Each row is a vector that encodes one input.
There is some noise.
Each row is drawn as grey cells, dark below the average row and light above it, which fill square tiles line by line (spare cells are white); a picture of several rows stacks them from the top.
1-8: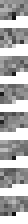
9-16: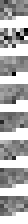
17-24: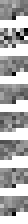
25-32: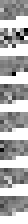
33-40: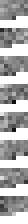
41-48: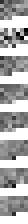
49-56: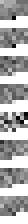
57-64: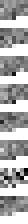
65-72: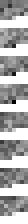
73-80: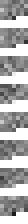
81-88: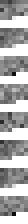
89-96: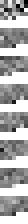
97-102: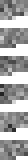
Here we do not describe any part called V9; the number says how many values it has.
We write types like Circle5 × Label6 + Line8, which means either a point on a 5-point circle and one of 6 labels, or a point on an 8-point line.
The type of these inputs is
Bool × Label10 × V9 + Unit.
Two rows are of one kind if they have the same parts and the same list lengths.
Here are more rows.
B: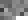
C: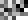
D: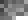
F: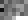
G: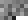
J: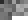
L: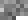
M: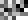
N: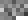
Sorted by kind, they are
B, D, F, G, J, L, N
C, M

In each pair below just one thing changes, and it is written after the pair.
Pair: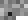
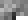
the value of V9
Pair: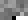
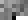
the value of V9
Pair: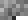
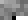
the value of V9
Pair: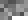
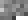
the true/false value
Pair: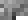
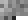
the value of V9
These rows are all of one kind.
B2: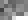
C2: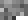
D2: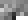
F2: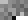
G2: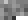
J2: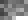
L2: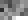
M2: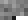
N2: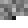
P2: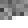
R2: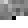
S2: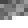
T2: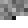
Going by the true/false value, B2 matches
J2, L2, P2 and S2.
